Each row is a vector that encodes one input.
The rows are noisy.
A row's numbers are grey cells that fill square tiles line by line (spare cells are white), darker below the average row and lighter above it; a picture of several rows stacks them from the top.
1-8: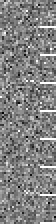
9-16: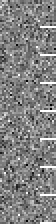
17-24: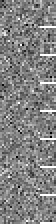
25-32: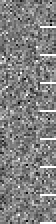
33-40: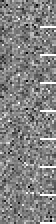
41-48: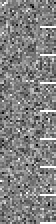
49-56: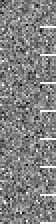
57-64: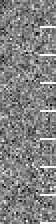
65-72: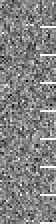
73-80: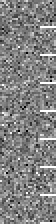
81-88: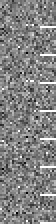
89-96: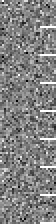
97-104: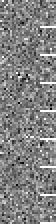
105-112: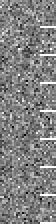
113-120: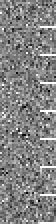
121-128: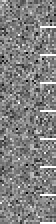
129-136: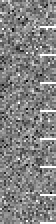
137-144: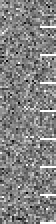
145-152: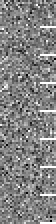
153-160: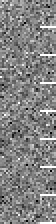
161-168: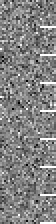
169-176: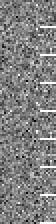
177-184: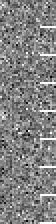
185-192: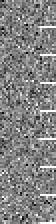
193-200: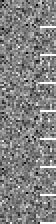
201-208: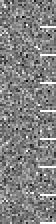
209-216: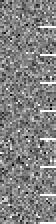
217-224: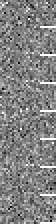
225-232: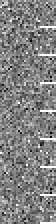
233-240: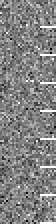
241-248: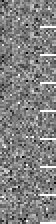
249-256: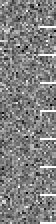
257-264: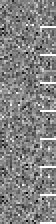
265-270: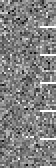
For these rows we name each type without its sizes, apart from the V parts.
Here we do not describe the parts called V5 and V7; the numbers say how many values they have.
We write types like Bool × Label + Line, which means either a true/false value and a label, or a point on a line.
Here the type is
List(Circle) × (Tree + V5) × V7.
